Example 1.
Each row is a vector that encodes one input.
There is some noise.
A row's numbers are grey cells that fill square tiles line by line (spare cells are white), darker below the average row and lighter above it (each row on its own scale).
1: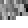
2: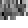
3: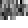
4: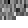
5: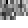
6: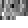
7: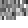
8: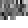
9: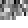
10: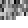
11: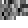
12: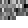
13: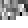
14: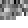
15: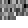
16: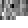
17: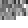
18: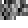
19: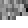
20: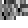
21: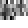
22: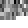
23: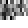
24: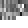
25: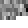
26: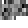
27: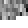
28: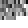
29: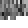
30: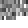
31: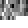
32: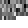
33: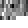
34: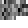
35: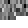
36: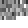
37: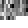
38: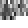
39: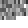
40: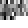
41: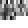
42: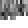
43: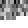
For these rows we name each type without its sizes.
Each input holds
a point on a line.
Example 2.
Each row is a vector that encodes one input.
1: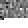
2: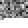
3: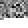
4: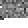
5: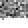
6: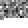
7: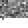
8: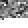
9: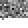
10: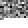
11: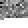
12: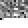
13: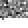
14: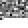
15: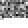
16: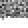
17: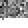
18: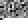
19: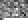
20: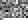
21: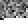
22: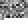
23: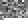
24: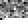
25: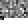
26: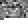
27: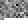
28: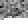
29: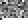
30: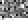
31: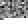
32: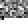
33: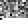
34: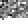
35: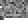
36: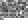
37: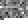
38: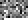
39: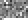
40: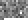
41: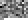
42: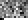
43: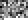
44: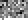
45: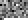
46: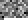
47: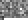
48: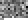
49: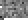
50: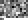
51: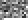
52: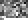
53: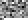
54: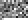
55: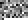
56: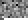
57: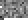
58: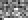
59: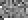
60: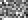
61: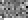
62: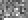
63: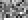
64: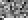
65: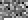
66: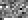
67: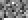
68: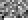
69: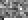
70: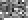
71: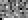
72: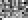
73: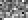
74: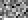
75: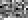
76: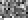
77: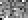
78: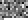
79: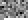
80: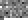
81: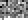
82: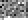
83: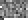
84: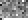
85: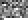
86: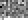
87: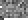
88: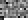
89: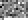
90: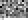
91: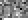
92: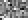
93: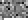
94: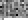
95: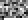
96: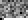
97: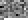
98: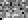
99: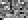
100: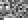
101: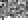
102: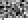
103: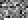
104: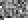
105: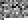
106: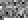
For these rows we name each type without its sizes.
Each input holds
either a fixed value, or a node of a tree.
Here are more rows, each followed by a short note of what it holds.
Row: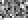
a fixed value
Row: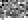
a node of a tree
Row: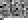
a node of a tree
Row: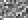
a node of a tree
